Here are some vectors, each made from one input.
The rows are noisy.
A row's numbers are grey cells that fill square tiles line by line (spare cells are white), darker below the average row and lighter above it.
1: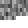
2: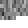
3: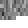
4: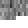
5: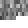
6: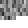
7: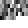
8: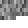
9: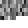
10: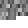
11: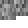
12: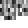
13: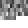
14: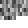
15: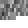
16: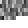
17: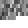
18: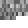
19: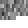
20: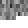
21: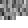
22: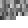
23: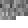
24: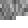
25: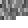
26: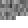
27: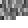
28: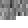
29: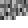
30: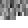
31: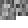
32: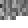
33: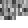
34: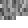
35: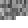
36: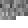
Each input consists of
either a point on a 4-point line, or a point on a 5-point line.
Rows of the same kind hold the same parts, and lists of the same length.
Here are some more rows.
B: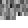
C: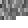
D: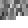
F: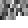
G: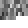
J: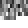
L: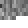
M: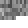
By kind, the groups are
B, C, J, L, M
D, F, G

